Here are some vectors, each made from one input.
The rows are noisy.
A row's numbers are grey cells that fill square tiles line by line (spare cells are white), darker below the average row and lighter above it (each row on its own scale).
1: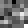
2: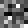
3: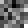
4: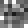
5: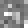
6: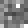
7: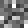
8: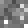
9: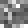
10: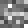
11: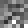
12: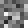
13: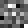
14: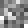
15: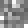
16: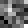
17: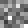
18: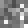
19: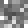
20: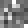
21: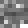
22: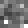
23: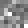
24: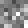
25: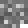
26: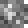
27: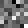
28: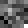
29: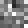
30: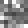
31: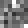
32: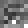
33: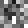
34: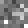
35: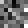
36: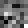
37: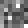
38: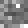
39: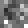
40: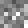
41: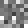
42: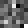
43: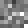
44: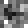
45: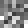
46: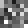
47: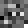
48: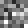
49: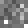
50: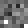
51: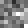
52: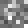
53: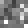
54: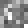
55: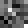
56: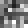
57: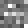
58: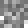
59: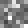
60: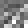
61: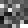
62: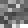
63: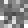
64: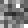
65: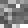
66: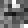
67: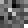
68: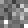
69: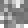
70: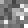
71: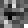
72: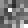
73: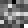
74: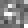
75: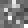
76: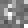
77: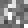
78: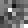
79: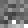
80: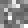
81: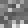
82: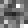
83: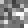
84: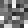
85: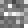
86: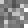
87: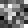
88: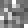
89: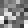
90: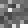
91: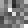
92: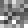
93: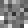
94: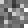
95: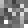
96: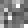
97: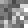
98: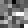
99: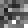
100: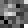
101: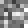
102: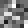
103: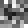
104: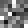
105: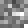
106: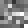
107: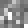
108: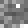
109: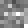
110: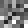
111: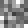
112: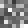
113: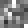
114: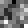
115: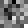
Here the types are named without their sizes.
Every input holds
a point on a line.
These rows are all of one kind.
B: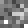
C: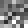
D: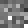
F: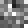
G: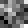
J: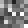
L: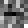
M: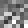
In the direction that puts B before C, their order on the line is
L, D, B, J, G, C, F, M.
